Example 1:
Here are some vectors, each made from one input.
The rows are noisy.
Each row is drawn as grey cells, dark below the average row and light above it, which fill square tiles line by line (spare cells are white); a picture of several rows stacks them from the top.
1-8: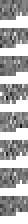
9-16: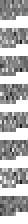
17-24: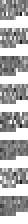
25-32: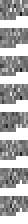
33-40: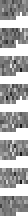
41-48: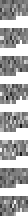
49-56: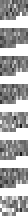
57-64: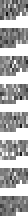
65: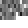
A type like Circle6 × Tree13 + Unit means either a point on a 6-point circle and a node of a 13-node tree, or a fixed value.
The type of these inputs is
Line5.
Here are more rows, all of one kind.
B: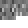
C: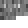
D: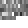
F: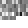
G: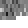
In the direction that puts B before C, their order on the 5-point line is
G, B, C, D, F.
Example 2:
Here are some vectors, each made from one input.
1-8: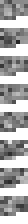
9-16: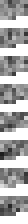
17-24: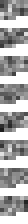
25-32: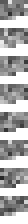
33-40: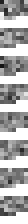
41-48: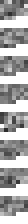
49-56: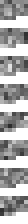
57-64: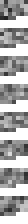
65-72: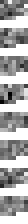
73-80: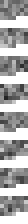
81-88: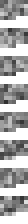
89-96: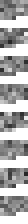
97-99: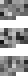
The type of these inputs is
Circle10.
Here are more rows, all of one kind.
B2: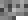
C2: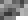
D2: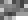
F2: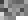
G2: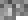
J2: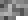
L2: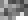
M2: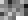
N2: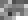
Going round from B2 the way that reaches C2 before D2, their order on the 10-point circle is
B2, F2, L2, C2, D2, N2, J2, G2, M2.
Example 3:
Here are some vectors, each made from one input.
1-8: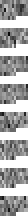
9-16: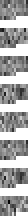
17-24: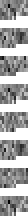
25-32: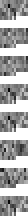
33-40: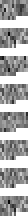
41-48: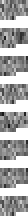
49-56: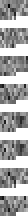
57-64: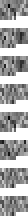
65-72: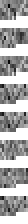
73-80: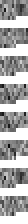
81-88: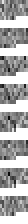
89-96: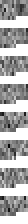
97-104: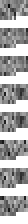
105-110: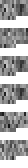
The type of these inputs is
Label5.
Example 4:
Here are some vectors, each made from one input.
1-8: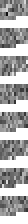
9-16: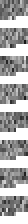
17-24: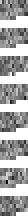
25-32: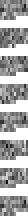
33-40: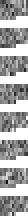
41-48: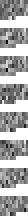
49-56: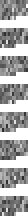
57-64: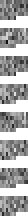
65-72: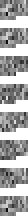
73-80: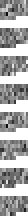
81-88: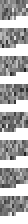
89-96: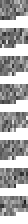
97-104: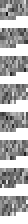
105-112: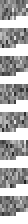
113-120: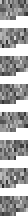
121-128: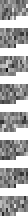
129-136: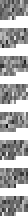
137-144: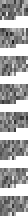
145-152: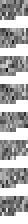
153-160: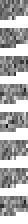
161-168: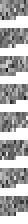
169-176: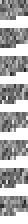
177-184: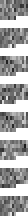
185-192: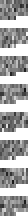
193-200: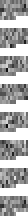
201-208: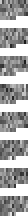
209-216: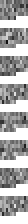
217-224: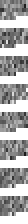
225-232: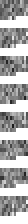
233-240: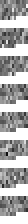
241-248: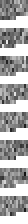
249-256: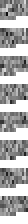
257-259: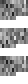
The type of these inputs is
Label11.
